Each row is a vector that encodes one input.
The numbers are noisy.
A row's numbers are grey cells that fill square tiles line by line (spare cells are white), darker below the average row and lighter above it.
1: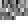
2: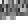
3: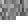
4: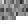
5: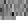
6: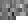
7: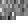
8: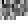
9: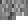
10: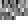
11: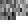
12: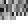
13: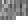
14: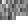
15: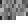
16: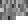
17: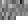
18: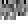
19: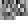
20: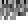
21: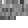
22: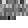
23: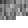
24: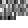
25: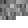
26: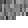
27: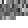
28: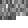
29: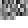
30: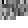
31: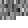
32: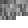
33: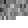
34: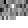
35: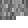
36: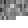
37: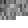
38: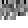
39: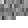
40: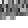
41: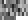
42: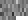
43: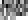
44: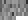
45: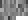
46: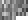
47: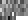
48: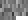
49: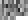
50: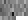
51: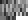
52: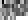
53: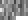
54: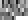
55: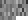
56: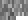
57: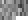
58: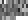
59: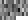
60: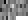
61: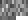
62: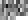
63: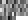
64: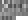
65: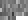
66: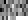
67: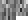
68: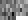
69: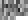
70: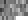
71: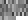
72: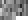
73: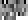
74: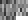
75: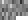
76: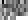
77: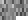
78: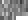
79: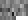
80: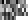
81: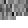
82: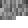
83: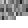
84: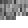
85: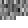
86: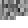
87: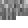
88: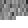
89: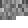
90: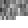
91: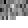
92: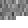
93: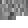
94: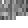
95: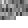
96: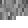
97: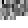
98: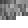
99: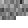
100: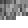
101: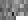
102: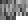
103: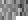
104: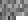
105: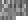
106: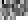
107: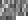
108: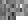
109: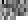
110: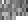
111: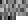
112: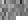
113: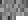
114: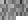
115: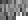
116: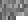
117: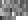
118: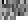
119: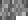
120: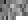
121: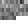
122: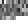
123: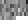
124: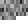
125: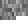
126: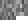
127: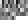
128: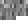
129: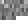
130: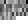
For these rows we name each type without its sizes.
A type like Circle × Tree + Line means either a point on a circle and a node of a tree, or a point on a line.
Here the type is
(Bool × Bool × Bool × Bool + Unit) × Line + Tree.
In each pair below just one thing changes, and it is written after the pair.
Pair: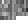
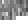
the place on the line
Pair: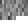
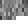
the place on the line
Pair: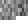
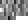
the place on the line
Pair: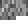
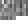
one of the four true/false values
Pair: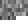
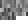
one of the four true/false values
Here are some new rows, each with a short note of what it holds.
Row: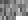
a point on a line
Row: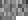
a point on a line and four true/false values
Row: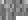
a point on a line and four true/false values
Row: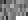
a point on a line
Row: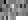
a point on a line
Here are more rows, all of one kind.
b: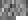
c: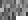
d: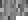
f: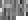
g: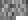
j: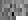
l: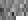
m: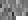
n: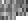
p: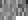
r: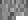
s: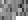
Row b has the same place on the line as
c, f, j and m.
